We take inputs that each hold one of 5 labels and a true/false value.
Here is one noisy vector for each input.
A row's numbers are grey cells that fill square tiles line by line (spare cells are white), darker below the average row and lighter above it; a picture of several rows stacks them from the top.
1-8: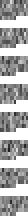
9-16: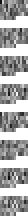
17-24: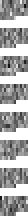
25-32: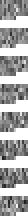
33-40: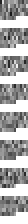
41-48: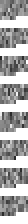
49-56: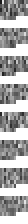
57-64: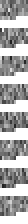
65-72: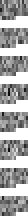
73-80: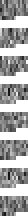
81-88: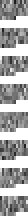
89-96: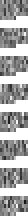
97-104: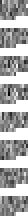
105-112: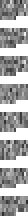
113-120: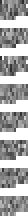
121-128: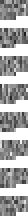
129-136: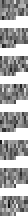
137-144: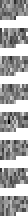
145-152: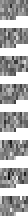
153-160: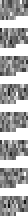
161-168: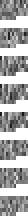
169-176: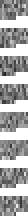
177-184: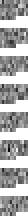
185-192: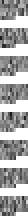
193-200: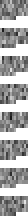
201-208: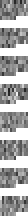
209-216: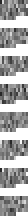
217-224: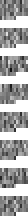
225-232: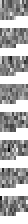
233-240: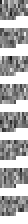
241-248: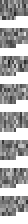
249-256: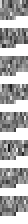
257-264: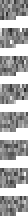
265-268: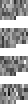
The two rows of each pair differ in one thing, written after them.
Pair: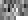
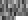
the label
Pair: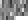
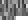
the label
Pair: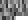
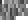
the true/false value
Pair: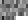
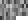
the label
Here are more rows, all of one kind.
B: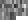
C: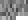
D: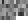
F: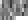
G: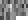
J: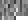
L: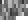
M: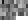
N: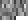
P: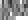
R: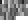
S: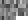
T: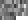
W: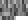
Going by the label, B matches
D, M, S and T.
